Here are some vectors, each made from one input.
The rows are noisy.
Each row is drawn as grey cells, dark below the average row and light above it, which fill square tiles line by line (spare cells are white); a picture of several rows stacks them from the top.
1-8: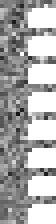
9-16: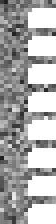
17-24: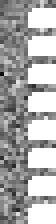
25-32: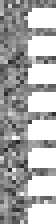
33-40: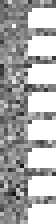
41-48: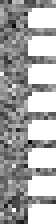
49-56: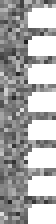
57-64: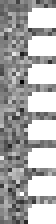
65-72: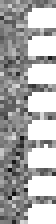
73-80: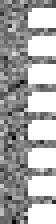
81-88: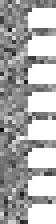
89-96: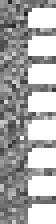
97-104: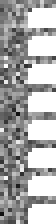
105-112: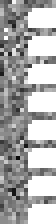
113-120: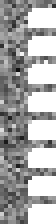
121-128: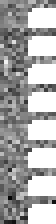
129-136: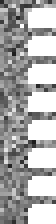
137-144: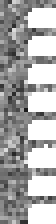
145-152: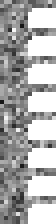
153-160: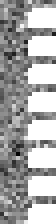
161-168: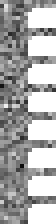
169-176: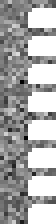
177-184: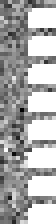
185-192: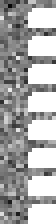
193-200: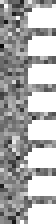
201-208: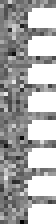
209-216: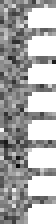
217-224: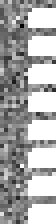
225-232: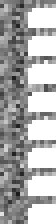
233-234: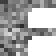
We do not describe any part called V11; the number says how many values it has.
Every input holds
either a point on a 6-point circle, or a point on a 10-point circle, or a fixed value, or one of 5 labels and a value of V11.
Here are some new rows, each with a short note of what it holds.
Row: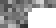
one of 5 labels and a value of V11
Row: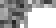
a point on a 6-point circle
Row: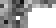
a point on a 6-point circle
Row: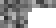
one of 5 labels and a value of V11
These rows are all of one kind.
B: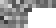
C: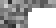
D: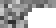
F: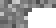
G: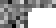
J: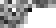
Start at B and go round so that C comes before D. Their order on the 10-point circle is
B, F, J, C, G, D.
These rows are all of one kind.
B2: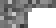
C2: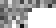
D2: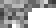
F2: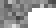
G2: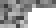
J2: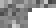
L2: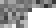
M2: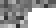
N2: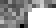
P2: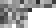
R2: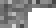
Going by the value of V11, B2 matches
C2 and R2.
